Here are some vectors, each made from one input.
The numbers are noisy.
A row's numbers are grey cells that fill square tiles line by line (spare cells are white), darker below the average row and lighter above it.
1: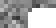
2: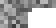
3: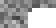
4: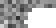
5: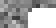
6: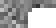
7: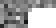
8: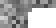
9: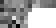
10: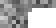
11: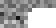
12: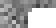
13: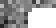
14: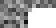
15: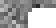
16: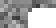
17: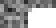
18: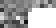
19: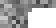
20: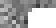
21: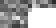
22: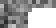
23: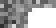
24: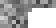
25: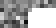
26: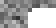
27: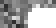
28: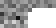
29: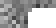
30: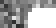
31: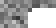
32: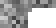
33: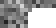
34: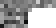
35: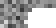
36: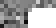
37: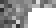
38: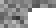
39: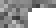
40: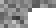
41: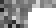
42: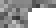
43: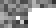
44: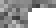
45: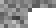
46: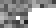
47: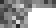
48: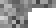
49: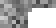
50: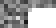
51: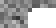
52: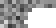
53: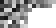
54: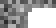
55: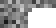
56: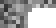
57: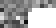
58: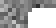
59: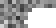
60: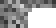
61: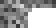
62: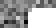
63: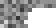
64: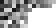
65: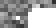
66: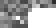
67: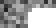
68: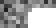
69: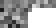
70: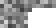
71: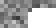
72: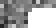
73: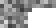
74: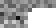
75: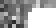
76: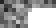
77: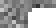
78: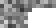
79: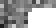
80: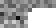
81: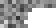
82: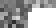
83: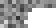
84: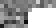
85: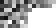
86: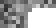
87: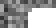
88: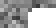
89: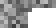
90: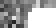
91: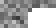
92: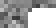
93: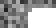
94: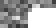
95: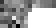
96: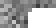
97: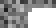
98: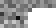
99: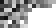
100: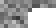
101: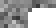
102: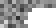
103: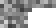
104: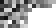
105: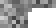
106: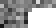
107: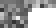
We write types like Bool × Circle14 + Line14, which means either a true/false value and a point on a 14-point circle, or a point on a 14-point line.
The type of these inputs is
List2(Circle9).
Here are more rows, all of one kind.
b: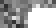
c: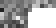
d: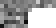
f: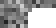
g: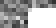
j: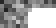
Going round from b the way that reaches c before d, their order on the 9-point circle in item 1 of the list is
b, c, g, d, f, j.
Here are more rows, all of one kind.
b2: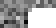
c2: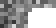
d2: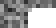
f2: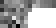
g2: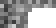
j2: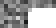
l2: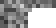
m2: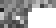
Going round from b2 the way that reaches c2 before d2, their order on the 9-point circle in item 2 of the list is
b2, m2, c2, g2, j2, d2, l2, f2.
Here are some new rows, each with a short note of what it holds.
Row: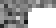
a list of two items
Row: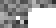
a list of two items
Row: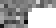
a list of two items
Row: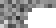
a list of one item
